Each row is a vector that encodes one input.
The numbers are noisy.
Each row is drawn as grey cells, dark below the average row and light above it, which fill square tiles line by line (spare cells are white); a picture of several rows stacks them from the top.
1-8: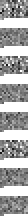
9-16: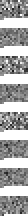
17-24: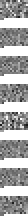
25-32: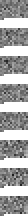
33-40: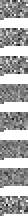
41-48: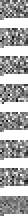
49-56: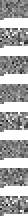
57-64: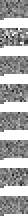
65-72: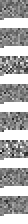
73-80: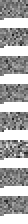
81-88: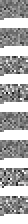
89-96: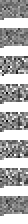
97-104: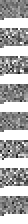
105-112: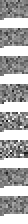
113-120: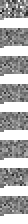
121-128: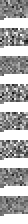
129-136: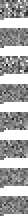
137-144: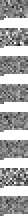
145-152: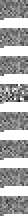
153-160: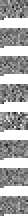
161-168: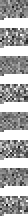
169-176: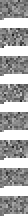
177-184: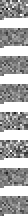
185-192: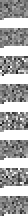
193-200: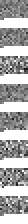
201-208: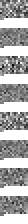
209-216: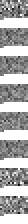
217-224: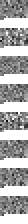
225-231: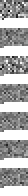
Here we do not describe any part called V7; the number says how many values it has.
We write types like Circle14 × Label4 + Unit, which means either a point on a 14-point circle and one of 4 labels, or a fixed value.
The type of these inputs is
Label5 × V7 + List2(Line4 + Line5).
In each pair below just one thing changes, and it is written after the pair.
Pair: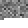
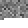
the place on the 5-point line in item 1 of the list
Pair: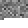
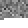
the place on the 5-point line in item 1 of the list
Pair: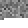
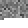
the place on the 5-point line in item 2 of the list
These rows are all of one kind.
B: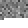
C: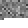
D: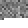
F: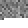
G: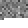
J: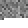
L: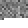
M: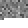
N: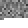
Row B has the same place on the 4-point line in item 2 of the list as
G and N.
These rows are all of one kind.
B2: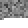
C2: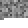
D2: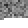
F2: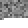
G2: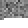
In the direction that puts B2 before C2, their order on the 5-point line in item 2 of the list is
G2, B2, D2, F2, C2.
